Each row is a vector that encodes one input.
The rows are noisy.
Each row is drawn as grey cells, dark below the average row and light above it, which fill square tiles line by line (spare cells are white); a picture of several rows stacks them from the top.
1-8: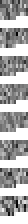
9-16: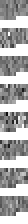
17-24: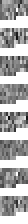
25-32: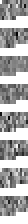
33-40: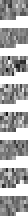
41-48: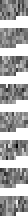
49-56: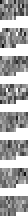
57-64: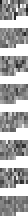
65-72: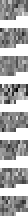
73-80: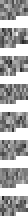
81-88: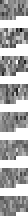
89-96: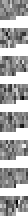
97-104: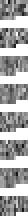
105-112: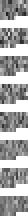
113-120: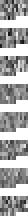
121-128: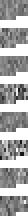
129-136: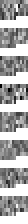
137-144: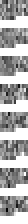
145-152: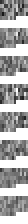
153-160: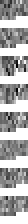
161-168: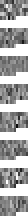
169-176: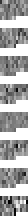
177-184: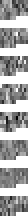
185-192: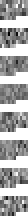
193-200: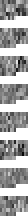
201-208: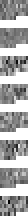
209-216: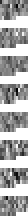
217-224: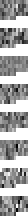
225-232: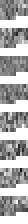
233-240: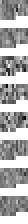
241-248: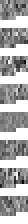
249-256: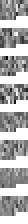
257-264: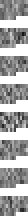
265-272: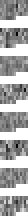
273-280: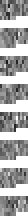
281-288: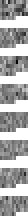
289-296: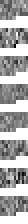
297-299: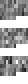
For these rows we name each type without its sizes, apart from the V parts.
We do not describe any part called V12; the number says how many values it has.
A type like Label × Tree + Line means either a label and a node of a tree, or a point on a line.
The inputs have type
List(Line) + V12 × V12.
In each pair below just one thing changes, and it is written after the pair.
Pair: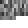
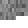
the place on the line in item 2 of the list
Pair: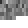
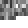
the place on the line in item 1 of the list
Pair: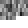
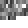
the place on the line in item 2 of the list
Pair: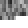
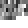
the place on the line in item 1 of the list
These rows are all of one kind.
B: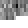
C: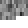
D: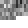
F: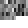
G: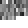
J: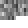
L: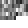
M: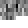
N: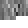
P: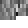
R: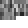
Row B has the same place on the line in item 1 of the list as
L and P.
